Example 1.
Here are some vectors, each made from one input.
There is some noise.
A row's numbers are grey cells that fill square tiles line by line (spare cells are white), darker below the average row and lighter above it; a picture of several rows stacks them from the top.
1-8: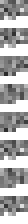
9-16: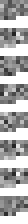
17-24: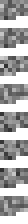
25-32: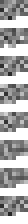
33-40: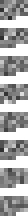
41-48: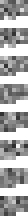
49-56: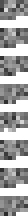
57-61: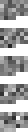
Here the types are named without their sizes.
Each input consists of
either a point on a line, or three true/false values.
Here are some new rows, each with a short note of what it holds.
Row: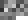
three true/false values
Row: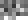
a point on a line
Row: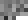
three true/false values
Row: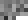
three true/false values
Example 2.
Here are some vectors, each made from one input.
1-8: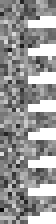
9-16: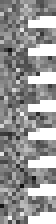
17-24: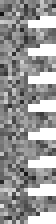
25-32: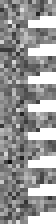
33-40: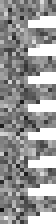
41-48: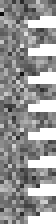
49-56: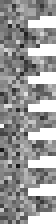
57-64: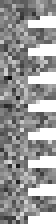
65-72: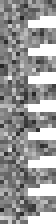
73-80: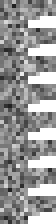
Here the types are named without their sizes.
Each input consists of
a point on a line and a true/false value.
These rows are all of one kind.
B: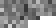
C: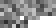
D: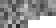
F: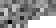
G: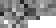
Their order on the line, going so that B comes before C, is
G, D, B, C, F.
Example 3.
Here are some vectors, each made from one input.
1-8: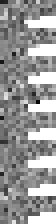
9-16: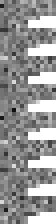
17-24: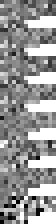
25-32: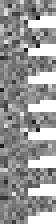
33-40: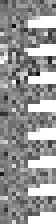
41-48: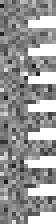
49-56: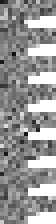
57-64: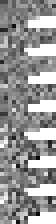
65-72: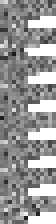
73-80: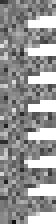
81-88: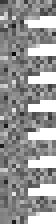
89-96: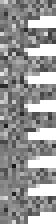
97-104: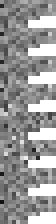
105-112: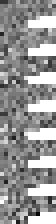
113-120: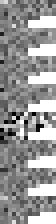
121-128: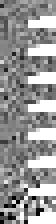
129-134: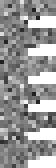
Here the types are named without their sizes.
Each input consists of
a list of points on a line.
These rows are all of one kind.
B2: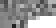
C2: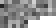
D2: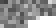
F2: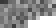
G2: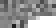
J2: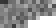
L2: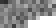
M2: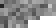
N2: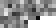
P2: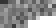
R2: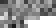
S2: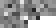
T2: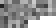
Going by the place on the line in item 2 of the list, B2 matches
C2, G2 and T2.
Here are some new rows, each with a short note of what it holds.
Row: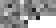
a list of two items
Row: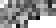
a list of one item
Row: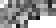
a list of one item
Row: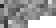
a list of two items
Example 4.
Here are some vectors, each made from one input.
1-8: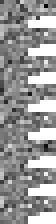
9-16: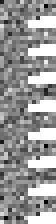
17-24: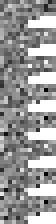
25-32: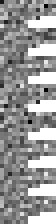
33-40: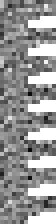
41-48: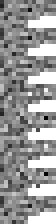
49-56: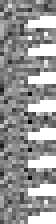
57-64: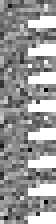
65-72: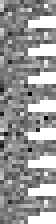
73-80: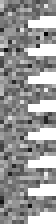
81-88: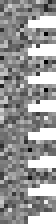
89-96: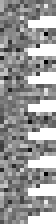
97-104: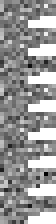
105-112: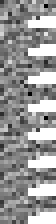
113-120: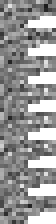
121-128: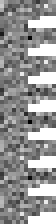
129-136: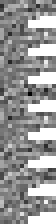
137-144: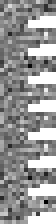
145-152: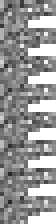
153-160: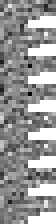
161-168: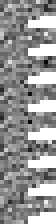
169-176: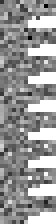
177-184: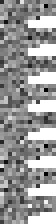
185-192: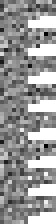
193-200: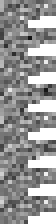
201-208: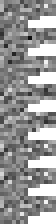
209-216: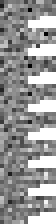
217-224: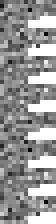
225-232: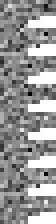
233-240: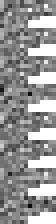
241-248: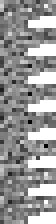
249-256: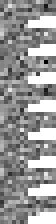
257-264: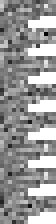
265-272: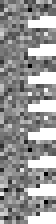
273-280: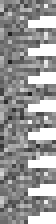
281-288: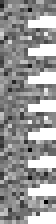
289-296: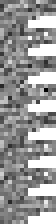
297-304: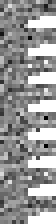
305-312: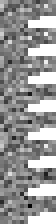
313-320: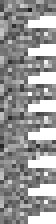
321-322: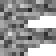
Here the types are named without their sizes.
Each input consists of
either a point on a circle, or four true/false values.
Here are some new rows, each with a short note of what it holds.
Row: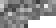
four true/false values
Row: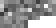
four true/false values
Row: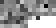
four true/false values
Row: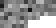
a point on a circle
